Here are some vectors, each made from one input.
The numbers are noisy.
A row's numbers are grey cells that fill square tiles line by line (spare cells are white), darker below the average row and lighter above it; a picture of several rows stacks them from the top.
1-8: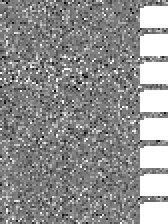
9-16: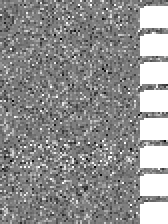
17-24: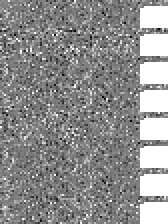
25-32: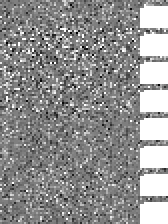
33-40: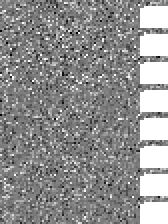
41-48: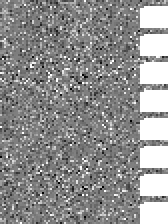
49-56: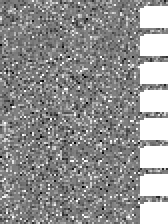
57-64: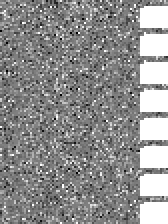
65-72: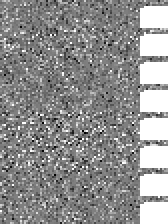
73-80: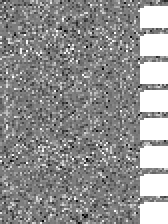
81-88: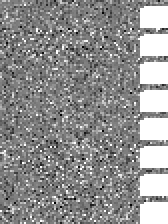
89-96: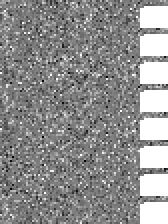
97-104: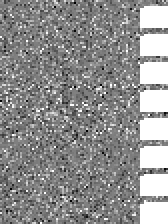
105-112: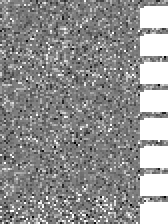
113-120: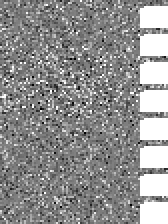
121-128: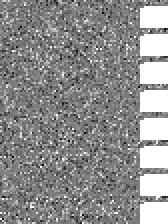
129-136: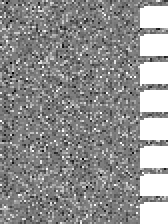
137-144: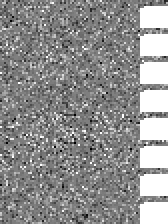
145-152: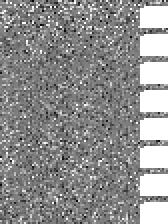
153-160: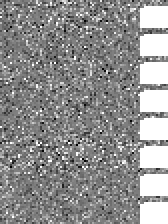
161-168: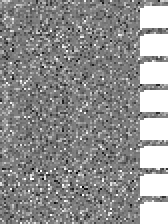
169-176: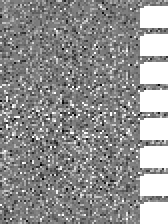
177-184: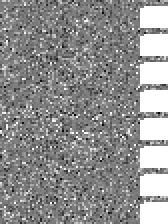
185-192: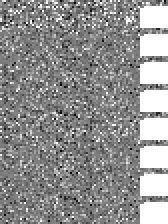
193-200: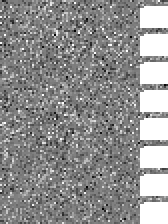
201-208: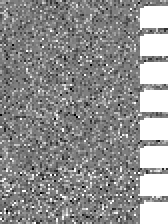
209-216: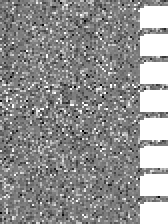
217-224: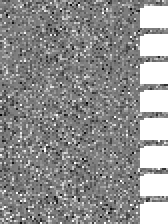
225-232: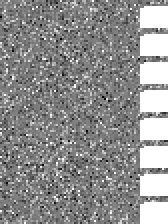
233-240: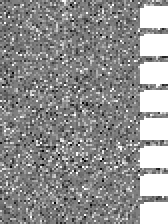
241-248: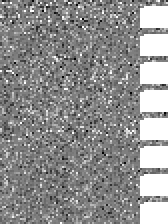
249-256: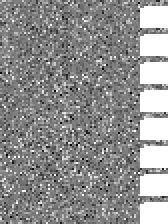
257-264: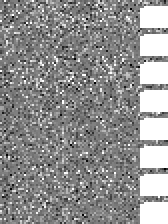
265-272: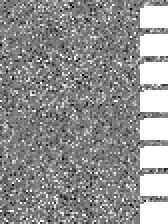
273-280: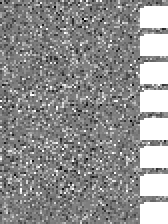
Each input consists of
one of 9 labels, together with either a fixed value, or three true/false values.
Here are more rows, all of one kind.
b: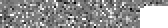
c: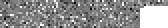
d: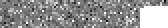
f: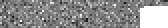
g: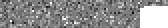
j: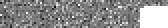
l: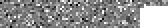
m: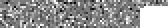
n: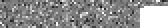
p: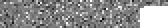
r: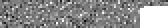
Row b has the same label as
j, n and p.
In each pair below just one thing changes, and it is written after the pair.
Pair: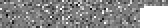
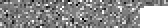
the label
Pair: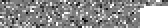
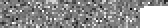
one of the three true/false values
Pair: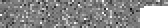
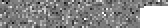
the label
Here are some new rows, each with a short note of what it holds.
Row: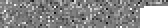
one of 9 labels
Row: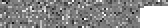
one of 9 labels and three true/false values
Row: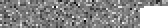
one of 9 labels and three true/false values
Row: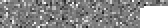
one of 9 labels
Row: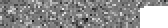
one of 9 labels and three true/false values
